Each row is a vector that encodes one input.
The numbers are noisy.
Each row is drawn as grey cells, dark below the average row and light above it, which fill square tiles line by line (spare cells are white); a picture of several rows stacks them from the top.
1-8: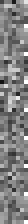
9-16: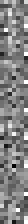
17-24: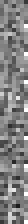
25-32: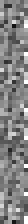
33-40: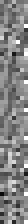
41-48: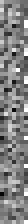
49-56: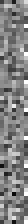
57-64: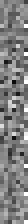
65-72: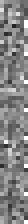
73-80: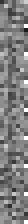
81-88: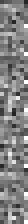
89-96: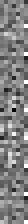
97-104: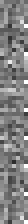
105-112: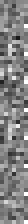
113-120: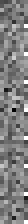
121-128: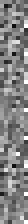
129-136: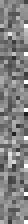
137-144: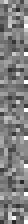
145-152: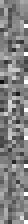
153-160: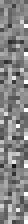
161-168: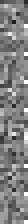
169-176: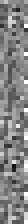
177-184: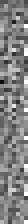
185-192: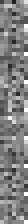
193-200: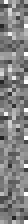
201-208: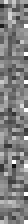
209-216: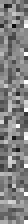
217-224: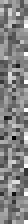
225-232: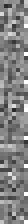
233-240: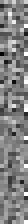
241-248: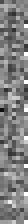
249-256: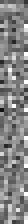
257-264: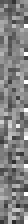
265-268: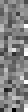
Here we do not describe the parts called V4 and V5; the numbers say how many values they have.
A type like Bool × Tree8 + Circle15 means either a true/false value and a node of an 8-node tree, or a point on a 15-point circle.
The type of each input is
Bool × Bool × Bool × V4 + (Circle8 + Line7) × V5.
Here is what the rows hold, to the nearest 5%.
About 35% of them hold three true/false values and a value of V4. The rest hold a value of V5, together with either a point on an 8-point circle, or a point on a 7-point line.
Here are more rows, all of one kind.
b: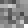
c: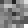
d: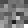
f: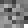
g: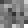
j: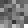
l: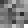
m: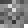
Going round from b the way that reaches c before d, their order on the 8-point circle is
b, c, g, l, d, j, f, m.
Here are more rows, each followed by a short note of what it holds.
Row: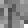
a point on a 7-point line and a value of V5
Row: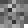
a point on an 8-point circle and a value of V5
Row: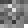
a point on an 8-point circle and a value of V5
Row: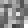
three true/false values and a value of V4
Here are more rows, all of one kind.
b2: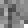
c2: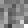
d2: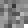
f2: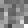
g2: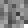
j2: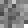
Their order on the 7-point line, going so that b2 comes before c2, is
g2, b2, j2, d2, c2, f2.
